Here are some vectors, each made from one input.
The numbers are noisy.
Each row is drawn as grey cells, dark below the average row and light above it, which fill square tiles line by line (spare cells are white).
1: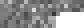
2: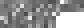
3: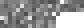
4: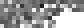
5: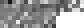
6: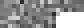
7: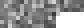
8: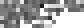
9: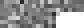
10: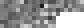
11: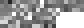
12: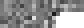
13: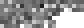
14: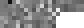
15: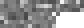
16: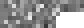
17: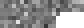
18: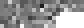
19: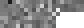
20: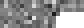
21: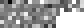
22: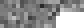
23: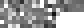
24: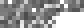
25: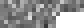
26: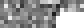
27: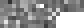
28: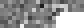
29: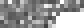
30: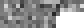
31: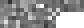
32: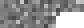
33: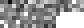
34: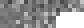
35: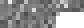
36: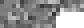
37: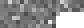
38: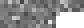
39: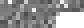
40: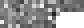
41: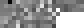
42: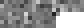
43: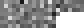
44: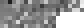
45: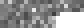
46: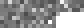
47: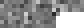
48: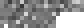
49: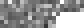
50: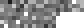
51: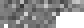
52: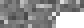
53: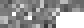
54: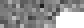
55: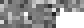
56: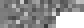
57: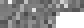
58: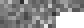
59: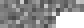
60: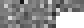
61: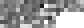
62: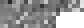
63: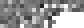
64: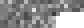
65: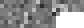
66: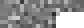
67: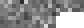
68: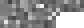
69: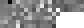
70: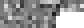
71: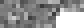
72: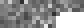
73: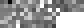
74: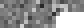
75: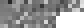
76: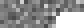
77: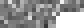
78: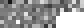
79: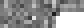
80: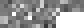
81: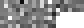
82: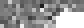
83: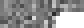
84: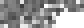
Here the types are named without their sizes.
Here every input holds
four true/false values.
